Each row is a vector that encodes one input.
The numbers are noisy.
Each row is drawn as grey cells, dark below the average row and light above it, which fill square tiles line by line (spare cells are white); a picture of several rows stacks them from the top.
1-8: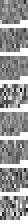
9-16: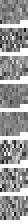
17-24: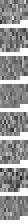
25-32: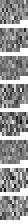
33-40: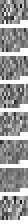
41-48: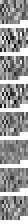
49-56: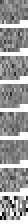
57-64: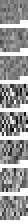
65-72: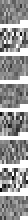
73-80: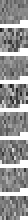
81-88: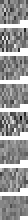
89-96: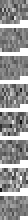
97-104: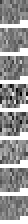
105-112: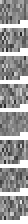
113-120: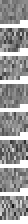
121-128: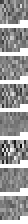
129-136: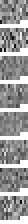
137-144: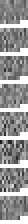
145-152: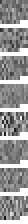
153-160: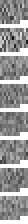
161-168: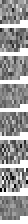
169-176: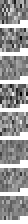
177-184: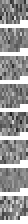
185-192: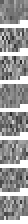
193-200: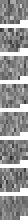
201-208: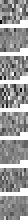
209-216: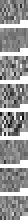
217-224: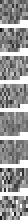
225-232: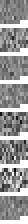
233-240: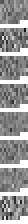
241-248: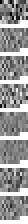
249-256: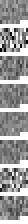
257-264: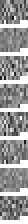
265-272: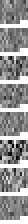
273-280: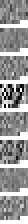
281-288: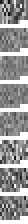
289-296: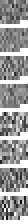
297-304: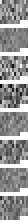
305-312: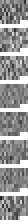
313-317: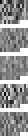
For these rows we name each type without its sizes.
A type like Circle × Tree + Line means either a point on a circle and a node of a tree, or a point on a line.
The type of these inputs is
(Bool × Bool × Bool + Line) × Line.
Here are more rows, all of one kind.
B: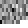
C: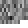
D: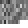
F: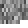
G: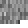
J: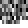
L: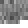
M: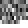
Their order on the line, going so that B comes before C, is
B, L, C, J, D, G, F, M.
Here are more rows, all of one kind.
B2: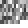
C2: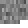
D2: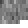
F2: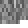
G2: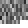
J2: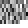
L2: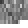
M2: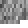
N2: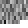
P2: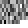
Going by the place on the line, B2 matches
J2, L2, N2 and P2.
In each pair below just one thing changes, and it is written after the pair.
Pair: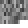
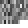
the place on the line
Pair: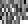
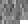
the place on the line
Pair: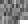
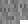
the place on the line
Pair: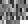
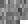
the place on the line
